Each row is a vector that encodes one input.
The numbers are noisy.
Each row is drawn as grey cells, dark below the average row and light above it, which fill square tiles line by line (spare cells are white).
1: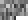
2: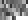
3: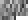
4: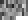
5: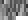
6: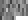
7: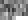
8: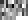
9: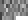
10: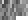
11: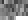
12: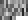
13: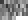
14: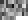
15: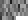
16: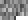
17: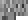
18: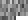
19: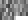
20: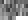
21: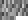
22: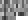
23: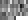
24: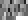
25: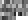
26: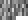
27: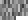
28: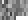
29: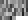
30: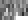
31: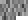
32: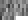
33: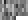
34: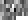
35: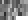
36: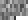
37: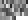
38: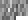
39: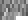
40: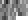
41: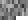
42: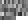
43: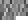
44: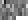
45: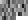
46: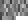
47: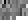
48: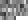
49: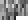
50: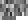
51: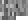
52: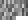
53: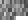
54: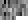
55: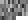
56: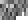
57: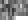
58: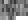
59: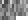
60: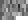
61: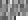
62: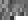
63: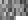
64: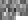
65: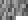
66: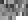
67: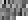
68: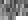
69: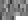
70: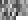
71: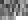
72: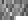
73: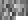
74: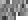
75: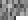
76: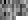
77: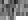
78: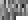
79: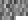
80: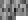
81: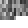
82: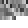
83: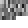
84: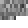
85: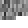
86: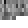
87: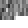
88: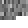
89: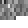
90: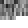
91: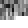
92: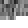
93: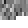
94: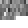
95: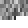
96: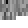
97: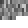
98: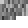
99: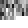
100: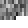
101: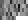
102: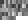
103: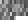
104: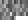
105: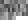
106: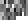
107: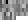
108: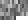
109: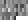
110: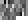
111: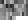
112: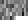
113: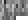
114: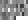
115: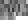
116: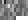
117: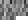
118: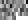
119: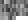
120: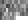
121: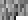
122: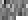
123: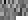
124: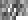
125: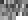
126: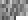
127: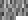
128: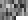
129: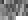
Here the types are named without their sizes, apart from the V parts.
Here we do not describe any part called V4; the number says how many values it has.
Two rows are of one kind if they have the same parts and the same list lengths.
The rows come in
5 kinds.
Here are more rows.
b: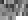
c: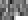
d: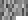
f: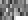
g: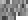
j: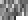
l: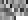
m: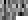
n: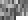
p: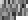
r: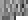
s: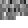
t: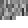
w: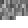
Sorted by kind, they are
b
c, t, w
d, f, s
g, j, m, n, p, r
l

